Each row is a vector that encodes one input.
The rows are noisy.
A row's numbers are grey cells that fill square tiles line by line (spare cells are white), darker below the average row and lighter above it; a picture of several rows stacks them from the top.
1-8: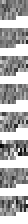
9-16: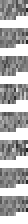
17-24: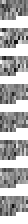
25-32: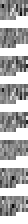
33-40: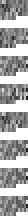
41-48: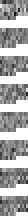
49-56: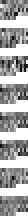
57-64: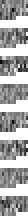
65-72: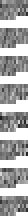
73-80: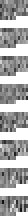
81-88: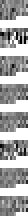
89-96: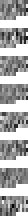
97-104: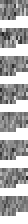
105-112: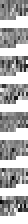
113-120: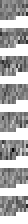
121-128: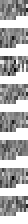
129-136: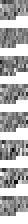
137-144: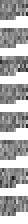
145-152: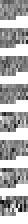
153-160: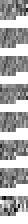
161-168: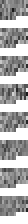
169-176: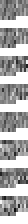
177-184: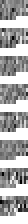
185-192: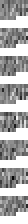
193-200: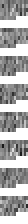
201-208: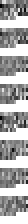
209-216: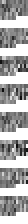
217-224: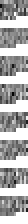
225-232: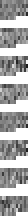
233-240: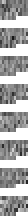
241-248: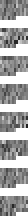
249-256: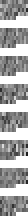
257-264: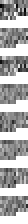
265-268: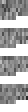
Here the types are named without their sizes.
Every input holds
a point on a line.
